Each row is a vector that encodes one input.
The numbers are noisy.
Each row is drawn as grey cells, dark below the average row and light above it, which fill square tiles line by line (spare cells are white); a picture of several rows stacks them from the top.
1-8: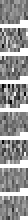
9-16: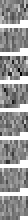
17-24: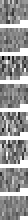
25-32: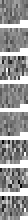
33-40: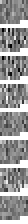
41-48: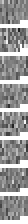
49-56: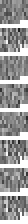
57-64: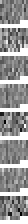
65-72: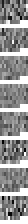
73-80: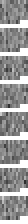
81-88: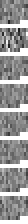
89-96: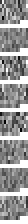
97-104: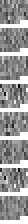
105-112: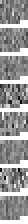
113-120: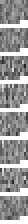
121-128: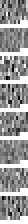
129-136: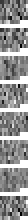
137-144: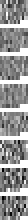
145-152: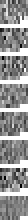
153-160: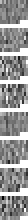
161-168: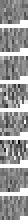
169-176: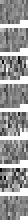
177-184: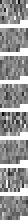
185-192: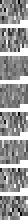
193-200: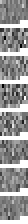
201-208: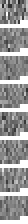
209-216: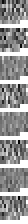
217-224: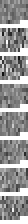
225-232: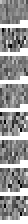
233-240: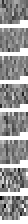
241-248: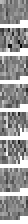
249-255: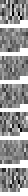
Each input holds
either three true/false values, or a list of up to two points on a 13-point circle.
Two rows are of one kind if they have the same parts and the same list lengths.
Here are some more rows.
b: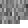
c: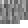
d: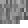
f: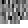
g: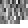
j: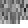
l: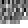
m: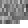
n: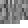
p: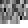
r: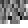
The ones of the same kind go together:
b, m
c, d, n
f, g, l, p, r
j

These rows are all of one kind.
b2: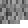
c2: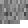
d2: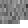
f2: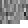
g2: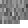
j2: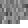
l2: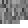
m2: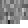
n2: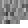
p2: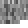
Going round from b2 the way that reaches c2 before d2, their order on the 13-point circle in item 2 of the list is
b2, m2, j2, l2, n2, g2, c2, p2, d2, f2.
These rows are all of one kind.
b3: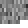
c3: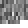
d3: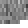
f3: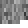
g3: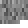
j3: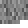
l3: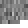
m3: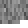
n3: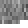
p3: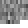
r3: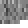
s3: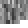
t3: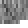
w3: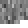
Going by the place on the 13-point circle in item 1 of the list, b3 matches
c3, d3 and p3.
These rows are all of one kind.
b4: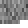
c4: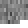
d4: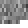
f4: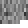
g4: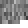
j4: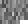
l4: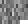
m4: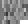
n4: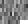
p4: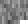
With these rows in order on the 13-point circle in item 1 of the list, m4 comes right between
l4 and n4.
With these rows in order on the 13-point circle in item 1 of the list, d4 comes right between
l4 and p4.
